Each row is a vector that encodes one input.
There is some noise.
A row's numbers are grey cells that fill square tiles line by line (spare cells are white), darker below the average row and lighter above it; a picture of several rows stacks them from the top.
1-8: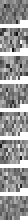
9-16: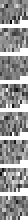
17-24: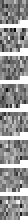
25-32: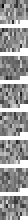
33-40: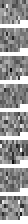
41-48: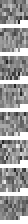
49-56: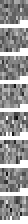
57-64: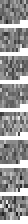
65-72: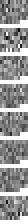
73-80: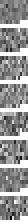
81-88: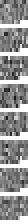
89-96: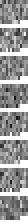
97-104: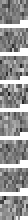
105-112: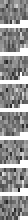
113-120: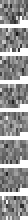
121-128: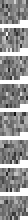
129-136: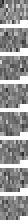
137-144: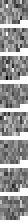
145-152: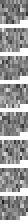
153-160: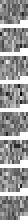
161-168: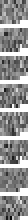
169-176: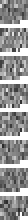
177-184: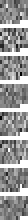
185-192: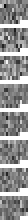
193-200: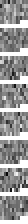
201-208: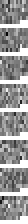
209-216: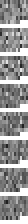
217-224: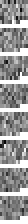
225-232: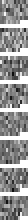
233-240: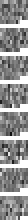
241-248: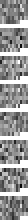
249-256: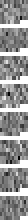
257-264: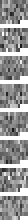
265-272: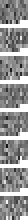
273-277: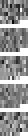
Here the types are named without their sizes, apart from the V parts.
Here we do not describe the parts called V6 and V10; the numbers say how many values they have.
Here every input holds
either a point on a line and a true/false value, or a value of V6 and a value of V10.
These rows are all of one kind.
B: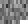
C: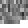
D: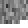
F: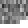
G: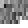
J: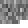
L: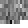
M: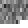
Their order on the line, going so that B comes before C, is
G, M, J, D, B, F, C, L.
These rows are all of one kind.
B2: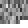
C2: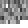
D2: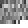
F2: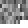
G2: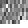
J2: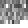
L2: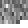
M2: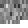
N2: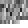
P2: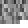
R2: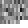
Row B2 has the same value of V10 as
M2 and N2.
